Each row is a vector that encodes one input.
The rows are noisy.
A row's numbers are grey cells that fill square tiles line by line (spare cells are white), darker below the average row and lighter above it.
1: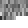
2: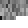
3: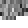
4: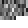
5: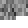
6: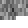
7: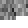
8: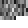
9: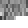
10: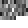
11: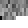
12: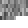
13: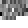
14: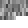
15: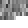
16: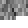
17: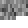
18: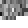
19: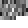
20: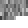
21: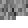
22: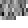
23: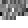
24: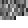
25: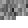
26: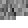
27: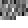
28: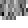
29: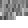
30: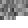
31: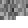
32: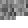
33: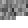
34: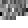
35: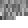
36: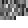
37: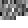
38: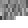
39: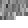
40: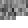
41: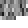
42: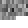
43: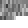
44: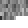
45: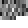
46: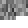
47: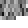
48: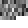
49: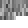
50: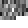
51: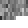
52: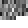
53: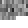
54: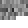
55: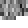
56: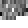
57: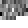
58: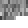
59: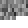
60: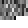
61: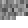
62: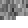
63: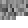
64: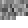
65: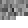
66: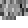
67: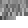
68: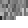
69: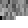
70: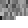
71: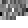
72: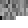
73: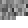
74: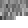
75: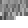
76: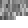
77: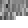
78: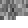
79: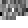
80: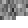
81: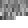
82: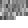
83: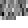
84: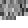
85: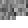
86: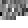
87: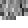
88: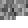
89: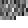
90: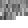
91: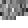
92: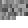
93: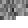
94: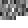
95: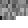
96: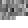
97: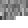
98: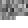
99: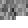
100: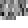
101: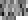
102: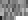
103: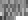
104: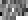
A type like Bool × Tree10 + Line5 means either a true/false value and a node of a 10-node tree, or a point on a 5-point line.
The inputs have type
Bool × Line5 + Line6.
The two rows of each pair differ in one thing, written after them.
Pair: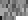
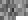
the true/false value
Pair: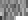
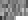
the place on the 5-point line
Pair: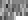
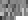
the place on the 5-point line
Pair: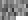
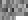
the place on the 5-point line
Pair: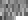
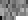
the place on the 5-point line
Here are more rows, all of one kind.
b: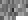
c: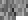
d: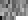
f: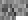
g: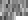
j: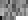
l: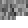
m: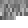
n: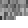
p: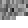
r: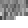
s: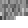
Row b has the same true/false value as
c, f, l and p.
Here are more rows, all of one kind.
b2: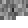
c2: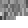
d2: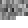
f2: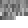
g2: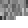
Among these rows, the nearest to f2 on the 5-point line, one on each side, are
c2 and d2.
